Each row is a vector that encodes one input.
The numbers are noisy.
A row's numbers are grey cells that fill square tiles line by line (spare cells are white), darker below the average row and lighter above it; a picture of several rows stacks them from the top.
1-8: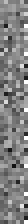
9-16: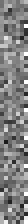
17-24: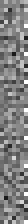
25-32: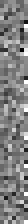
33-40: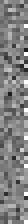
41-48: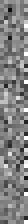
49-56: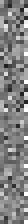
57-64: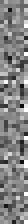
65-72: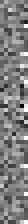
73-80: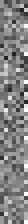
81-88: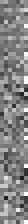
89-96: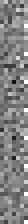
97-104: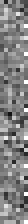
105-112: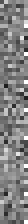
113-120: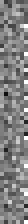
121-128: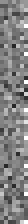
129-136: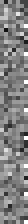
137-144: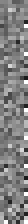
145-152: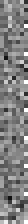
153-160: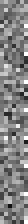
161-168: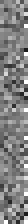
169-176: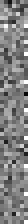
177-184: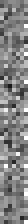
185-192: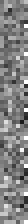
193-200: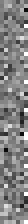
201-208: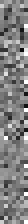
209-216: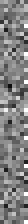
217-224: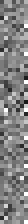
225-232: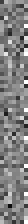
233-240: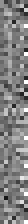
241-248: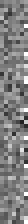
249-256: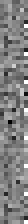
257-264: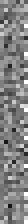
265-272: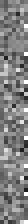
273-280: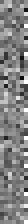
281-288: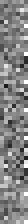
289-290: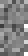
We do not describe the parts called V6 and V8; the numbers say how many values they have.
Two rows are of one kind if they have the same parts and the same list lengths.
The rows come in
2 kinds.
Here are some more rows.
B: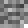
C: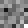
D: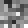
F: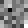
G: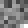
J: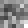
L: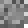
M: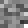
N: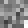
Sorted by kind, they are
B, C, F, J, L, M, N
D, G

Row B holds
a point on each of two 5-point lines and a value of V8.
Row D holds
a true/false value and a value of V6.
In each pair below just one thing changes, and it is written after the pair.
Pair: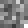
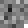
the value of V8
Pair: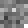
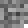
the value of V8
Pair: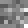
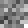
the value of V8
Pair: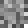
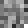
the place on one of the two 5-point lines
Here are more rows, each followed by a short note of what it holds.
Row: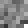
a point on each of two 5-point lines and a value of V8
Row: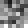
a true/false value and a value of V6
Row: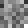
a point on each of two 5-point lines and a value of V8
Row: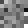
a point on each of two 5-point lines and a value of V8
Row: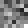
a true/false value and a value of V6
